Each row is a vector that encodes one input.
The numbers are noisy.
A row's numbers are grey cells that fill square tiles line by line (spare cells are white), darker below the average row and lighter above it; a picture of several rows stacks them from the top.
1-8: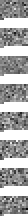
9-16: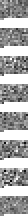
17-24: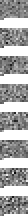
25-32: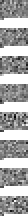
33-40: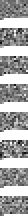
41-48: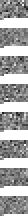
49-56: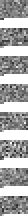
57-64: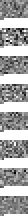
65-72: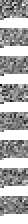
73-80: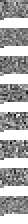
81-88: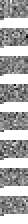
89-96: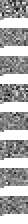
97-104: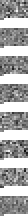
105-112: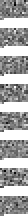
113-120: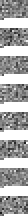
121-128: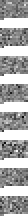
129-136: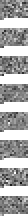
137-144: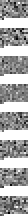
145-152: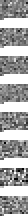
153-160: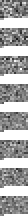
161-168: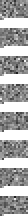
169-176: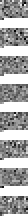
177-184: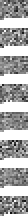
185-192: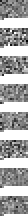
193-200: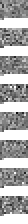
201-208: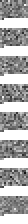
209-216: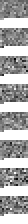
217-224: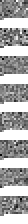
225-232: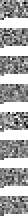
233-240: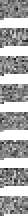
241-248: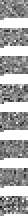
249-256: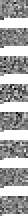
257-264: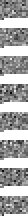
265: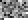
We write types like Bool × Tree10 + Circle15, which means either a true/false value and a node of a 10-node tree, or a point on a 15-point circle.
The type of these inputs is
Label10 × Label10 × Label10 × Label11.
